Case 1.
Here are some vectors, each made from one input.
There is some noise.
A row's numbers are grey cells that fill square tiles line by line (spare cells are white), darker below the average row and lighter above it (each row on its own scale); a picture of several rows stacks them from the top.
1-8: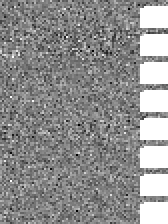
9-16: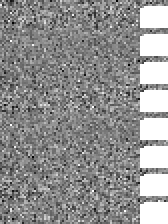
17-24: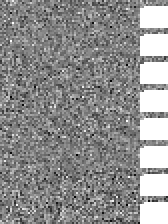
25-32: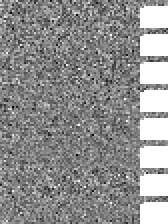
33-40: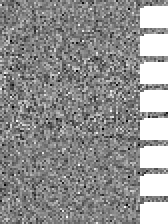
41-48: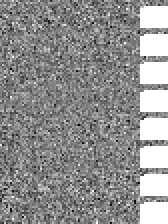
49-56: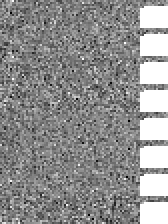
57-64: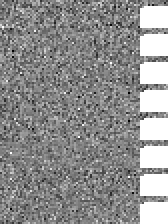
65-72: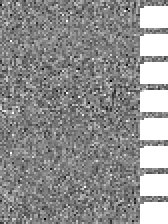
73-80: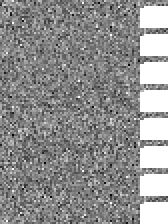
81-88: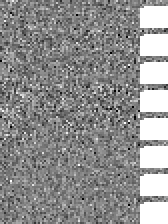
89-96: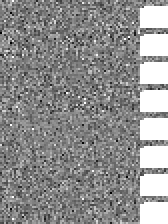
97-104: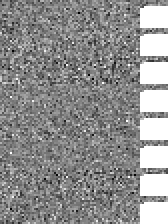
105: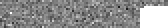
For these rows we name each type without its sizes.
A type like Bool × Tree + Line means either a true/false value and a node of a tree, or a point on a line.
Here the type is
Line × Line.
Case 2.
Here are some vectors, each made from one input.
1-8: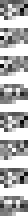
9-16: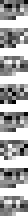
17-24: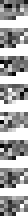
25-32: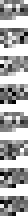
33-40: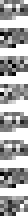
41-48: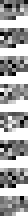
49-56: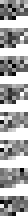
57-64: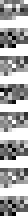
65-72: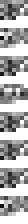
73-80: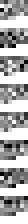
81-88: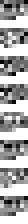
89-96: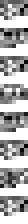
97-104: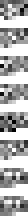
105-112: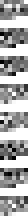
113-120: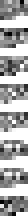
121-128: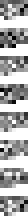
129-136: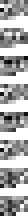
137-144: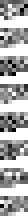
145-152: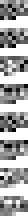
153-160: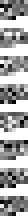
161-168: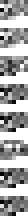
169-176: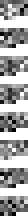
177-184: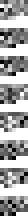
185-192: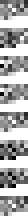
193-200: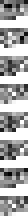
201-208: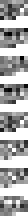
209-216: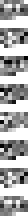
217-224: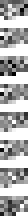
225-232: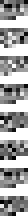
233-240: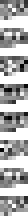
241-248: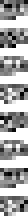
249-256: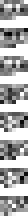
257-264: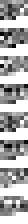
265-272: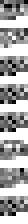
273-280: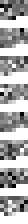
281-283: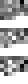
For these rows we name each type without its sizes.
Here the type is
Bool × Bool × Bool + Unit.
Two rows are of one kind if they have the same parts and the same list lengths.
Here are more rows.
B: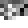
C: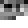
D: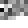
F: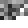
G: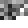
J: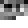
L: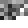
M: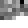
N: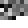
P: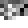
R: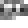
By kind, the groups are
B, C, D, F, G, J, L, N, P, R
M

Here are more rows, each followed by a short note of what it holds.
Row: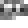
three true/false values
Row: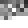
three true/false values
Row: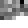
a fixed value
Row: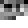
three true/false values
